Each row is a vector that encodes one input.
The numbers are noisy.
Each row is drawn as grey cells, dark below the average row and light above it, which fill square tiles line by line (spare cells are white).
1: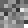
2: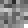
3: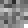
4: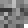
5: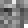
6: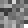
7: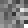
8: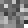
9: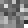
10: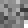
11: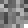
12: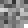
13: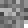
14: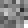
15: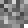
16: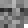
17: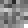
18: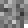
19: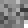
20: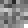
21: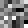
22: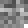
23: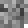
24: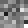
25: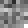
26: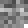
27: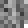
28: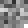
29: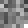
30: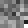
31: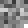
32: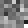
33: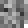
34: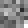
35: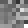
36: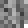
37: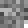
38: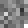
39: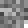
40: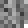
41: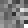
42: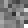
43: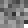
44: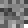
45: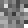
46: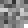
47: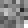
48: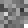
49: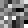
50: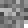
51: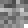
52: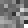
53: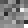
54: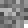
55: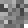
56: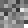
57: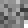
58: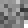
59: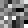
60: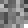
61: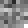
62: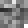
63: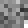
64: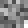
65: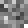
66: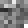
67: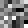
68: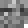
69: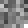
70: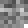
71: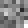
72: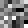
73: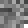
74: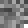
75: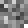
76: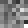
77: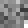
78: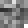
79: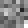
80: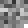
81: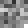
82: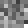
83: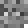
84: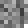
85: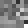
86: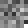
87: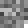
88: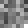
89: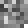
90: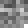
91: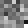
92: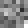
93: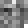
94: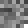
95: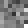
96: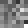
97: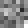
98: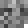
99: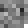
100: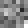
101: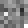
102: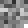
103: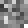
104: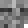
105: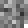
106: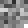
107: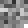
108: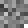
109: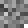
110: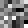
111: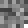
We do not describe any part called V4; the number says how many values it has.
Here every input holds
a list of up to two items, each a true/false value and a value of V4.
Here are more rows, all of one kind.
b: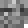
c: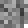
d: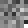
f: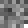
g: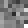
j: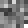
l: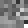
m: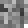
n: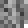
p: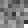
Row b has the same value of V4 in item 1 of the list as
f and j.
